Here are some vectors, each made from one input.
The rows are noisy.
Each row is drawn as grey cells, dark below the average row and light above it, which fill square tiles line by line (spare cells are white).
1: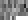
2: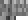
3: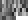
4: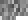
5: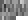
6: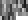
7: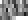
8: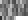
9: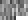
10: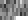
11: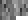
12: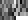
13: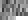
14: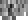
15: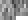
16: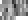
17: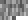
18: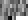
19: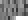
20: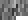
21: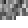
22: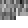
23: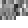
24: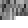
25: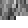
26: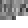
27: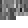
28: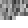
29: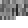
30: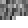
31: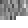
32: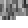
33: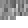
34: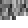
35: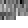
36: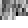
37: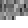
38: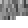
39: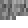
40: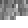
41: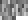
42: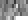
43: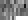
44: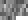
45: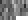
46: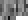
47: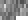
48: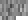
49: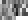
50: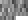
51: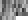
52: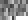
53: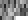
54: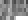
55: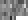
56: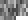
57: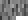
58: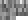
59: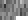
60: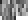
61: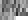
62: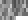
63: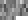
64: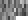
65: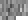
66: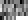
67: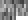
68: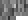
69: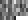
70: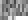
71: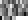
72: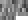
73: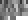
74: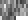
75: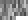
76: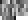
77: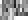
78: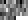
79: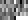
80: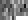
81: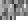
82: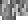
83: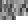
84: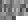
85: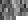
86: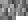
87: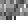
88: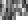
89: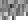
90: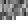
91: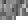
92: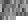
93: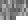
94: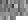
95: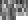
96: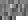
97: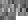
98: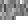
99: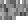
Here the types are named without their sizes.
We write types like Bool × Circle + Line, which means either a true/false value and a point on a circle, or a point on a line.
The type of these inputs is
Bool × Bool × Bool × Bool.
